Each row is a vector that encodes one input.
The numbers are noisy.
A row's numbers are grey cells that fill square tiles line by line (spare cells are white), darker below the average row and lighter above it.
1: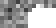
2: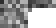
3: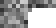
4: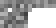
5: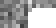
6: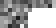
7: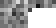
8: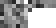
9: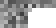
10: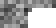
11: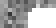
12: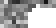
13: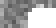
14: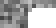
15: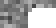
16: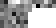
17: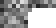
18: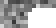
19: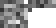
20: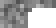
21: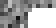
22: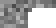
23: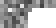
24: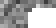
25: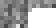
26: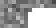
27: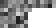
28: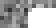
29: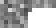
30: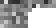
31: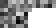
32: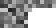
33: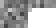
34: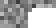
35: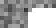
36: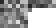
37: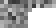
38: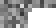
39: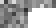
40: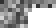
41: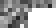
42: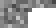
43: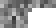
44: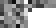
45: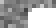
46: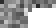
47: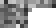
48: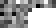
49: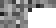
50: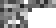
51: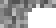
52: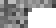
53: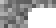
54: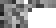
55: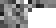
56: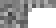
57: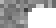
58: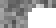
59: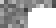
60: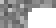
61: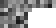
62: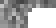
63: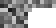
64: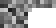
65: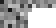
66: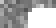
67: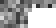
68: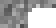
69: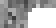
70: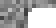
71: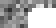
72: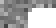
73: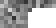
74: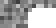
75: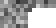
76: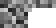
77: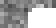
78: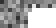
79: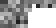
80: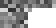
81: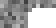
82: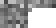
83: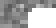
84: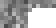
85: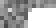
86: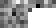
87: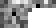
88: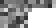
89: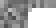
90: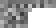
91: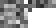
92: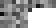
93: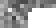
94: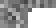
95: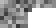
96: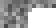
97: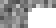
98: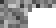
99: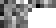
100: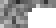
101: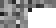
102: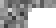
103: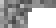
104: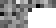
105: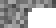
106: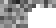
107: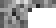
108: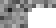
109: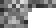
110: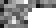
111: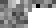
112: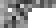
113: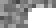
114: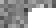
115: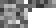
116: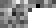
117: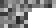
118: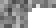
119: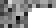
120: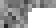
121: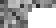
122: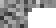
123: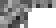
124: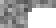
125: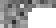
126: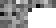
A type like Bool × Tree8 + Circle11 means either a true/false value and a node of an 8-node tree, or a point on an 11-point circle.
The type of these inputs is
Circle11 × Line7 + Line10.
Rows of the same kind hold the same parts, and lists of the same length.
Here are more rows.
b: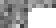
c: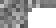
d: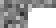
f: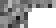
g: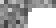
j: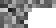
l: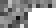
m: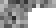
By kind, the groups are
b, c, d, g, m
f, j, l

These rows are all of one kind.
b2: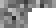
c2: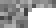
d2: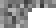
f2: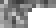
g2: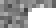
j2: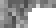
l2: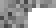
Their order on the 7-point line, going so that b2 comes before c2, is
f2, b2, d2, j2, l2, g2, c2.
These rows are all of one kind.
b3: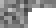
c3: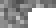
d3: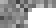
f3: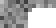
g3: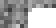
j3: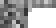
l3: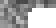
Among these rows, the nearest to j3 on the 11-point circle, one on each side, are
b3 and g3.
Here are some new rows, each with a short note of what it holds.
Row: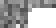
a point on an 11-point circle and a point on a 7-point line
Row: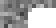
a point on an 11-point circle and a point on a 7-point line
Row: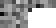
a point on a 10-point line
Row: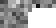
a point on a 10-point line
